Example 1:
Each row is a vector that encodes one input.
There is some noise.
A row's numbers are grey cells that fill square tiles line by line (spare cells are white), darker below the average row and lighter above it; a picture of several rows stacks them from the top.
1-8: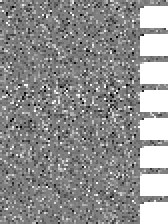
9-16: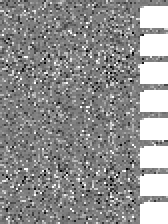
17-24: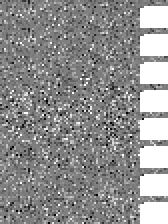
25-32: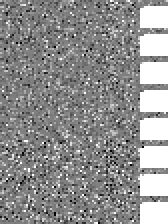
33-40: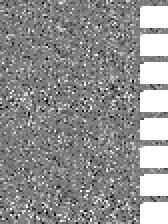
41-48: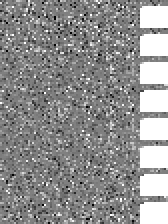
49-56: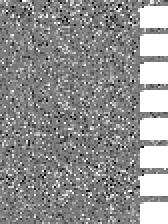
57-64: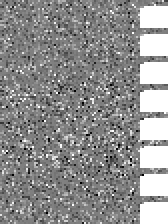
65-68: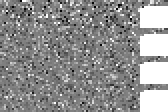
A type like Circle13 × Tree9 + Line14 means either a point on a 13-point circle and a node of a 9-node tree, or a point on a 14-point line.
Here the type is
Bool × Bool × Bool × Bool × Line4.
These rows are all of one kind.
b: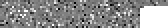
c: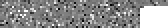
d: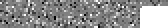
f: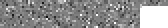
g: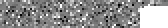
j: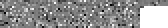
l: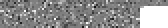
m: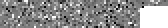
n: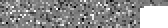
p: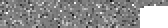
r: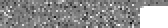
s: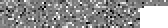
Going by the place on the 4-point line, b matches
c, d, j and n.
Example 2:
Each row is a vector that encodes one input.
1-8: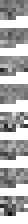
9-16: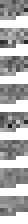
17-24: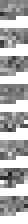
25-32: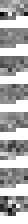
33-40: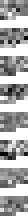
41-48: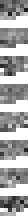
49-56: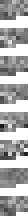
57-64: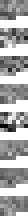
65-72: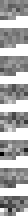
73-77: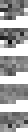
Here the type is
Bool × (Tree11 + Unit).
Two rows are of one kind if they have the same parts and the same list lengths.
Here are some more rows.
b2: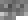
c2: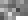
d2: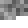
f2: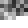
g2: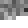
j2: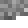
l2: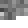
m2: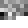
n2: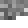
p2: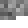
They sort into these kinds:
b2, c2, f2, j2, l2, m2, n2
d2, g2, p2

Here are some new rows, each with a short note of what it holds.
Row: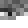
a true/false value
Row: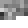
a true/false value
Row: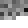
a true/false value
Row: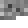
a true/false value
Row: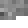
a node of an 11-node tree and a true/false value
